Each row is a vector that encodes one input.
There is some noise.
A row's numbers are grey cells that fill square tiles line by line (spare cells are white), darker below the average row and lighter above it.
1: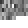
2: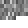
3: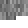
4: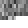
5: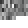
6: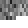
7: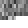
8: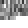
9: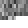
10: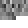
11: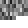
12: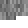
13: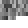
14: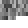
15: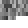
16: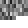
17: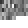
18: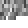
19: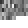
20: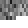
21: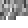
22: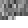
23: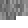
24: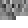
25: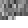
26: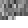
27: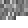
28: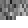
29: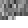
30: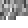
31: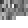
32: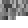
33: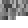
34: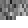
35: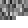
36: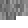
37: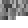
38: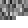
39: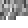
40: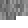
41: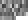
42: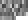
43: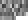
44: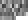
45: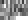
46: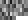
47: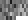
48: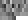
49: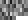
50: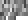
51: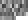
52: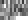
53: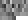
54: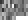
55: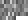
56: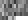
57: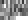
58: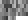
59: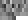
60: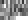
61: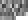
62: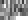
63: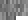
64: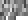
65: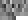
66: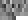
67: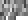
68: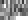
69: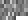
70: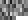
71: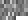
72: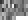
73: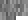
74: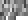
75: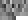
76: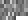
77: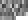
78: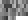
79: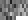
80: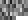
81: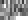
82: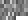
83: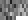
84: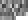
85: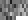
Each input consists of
a node of an 11-node tree.
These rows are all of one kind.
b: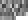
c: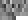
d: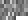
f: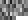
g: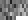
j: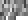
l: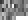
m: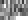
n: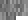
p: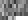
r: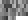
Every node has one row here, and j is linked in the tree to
d.
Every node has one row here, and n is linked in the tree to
c, d, g, l and r.
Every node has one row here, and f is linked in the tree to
g.
